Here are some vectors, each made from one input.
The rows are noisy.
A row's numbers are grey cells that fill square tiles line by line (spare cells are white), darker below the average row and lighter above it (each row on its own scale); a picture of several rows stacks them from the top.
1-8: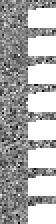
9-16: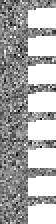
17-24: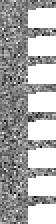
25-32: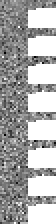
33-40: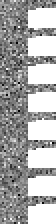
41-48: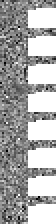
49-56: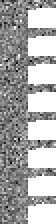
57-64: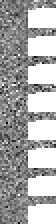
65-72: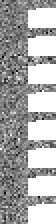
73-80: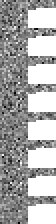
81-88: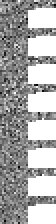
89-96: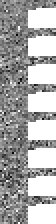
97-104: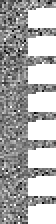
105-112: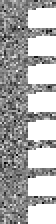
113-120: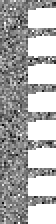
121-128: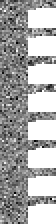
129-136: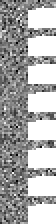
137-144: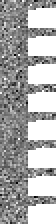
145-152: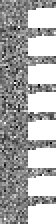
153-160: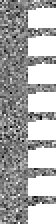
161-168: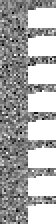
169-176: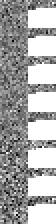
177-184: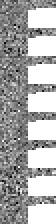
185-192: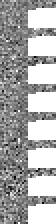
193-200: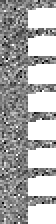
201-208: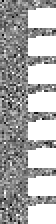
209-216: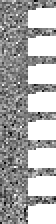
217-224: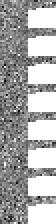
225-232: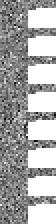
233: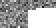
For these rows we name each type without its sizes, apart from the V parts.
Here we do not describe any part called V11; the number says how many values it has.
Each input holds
a list of items, each a label and a value of V11.
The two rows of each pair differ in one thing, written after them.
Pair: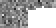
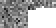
the value of V11 in item 1 of the list
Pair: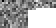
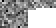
the label in item 1 of the list
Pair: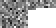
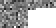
the value of V11 in item 1 of the list
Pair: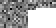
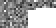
the value of V11 in item 1 of the list
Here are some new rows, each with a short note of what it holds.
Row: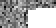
the empty list
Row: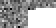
a list of two items
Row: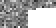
a list of one item
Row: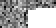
the empty list
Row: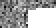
the empty list
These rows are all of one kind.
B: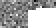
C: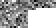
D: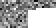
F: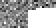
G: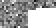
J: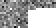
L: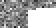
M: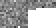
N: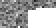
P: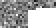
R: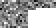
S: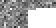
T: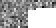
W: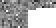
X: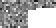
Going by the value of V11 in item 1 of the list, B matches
C, D, P and R.
